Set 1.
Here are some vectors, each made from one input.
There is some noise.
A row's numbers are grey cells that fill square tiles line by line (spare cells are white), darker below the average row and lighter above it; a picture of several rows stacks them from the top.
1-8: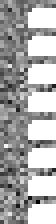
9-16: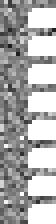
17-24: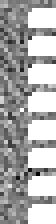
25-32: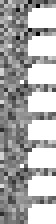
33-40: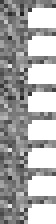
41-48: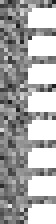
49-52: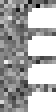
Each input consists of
a node of an 11-node tree.
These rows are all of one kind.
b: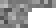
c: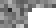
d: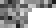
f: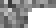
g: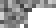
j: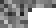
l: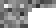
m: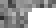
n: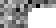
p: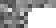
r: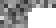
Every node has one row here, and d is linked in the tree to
m.
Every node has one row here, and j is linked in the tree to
c.
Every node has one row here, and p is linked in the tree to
m.
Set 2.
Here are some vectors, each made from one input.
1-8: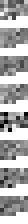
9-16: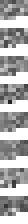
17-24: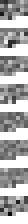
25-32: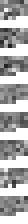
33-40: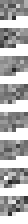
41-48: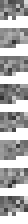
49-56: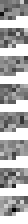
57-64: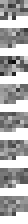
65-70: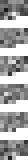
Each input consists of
a point on a 9-point line.
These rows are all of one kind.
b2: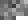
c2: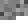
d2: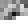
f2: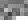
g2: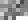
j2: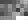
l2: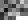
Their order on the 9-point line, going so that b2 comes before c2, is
j2, f2, b2, d2, l2, c2, g2.
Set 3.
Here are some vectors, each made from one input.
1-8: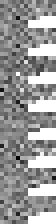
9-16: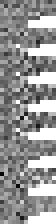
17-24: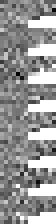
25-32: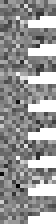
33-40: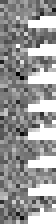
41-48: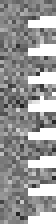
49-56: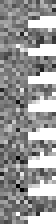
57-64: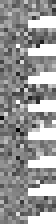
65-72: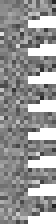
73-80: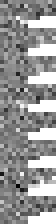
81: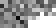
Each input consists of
a point on a 3-point line and a point on a 5-point line.
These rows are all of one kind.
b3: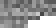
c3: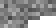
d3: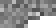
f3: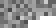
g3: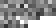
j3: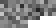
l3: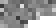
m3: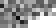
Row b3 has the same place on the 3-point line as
d3 and l3.
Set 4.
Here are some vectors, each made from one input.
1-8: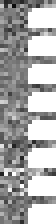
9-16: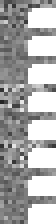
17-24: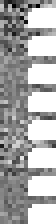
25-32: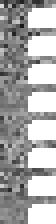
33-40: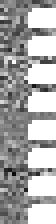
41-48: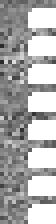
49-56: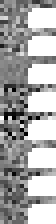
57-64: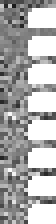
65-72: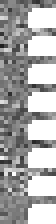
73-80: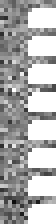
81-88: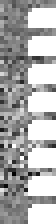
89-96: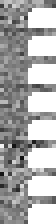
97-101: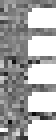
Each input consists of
a point on a 9-point circle.
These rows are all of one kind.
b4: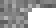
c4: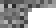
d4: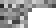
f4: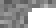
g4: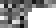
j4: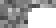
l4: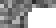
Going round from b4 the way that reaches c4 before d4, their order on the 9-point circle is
b4, f4, g4, c4, l4, d4, j4.
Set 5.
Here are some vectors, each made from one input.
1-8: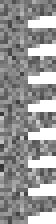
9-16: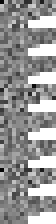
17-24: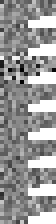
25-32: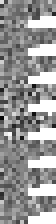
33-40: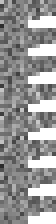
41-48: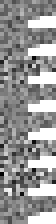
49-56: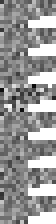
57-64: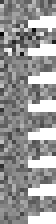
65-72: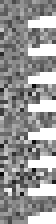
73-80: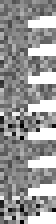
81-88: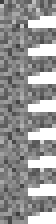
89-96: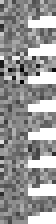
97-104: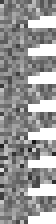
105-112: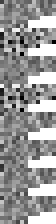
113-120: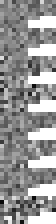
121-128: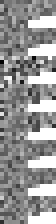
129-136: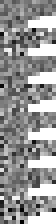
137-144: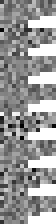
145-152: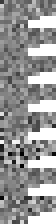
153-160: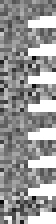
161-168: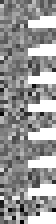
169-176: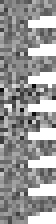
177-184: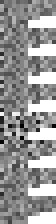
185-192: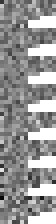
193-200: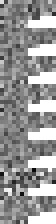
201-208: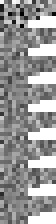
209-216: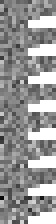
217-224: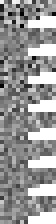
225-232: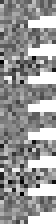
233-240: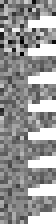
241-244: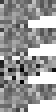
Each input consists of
a point on a 10-point line.
